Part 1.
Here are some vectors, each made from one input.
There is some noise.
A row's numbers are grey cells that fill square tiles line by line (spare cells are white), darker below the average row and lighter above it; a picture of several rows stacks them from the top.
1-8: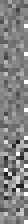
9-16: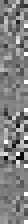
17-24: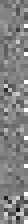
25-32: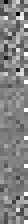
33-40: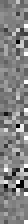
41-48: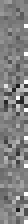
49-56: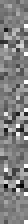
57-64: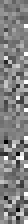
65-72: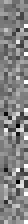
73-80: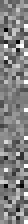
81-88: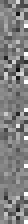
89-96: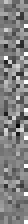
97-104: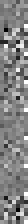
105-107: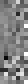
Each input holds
either a fixed value, or a point on each of two 6-point lines and a true/false value.
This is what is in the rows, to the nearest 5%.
About 10% of them hold a fixed value. The rest hold a point on each of two 6-point lines and a true/false value.
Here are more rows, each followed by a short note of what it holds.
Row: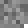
a point on each of two 6-point lines and a true/false value
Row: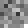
a fixed value
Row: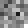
a fixed value
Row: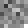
a fixed value
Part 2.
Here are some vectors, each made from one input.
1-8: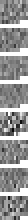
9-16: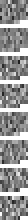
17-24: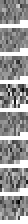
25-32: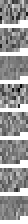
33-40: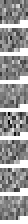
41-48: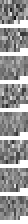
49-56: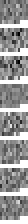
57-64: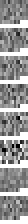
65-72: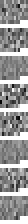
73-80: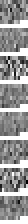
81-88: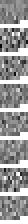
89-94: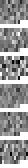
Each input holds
either a node of a 10-node tree, or three true/false values.
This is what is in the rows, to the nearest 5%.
About 45% of them hold a node of a 10-node tree. The rest hold three true/false values.
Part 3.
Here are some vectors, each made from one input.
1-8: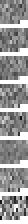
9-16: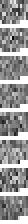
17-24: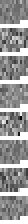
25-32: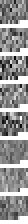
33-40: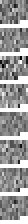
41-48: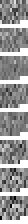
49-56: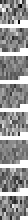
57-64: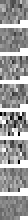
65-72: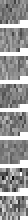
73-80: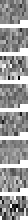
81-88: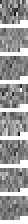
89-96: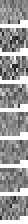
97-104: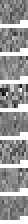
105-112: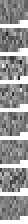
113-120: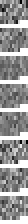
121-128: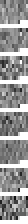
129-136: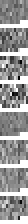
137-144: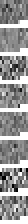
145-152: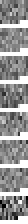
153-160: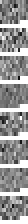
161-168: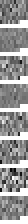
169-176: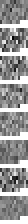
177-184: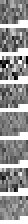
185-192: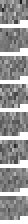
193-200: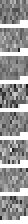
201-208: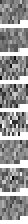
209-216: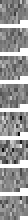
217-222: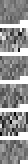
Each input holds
either a point on a 6-point circle, or a point on an 11-point line.
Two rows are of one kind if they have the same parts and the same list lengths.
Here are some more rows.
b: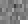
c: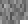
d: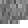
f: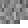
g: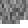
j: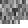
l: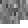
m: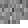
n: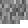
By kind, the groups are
b, c, d, g, j, l, n
f, m

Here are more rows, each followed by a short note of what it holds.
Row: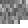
a point on an 11-point line
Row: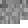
a point on a 6-point circle
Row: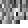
a point on a 6-point circle
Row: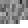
a point on a 6-point circle
